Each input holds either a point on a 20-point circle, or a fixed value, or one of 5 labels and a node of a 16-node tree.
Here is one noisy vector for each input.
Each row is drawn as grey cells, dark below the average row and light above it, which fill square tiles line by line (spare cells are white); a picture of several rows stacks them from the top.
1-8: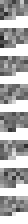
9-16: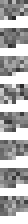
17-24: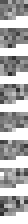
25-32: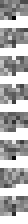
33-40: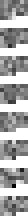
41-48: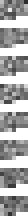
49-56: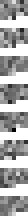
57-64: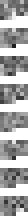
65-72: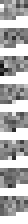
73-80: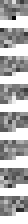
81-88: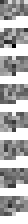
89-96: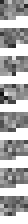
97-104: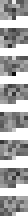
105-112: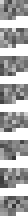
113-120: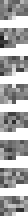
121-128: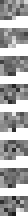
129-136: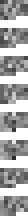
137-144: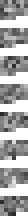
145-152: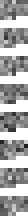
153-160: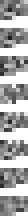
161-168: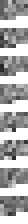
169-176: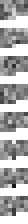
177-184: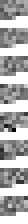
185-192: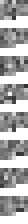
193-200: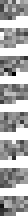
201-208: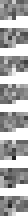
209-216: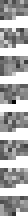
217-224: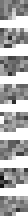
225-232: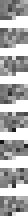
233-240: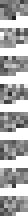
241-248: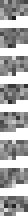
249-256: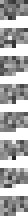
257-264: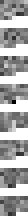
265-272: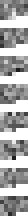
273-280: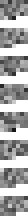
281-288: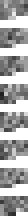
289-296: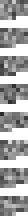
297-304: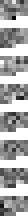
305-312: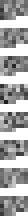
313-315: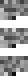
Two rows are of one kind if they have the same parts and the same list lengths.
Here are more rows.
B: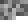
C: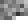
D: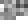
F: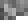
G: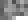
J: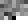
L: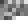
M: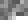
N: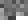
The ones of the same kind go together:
B, C, F, G, L, M
D
J, N

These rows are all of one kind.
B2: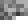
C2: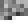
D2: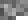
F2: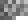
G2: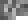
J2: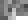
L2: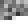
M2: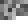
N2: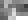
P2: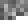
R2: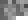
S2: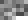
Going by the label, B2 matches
N2 and S2.
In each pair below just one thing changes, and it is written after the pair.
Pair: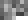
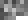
the label
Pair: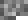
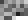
the node of the tree
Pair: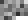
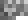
the label
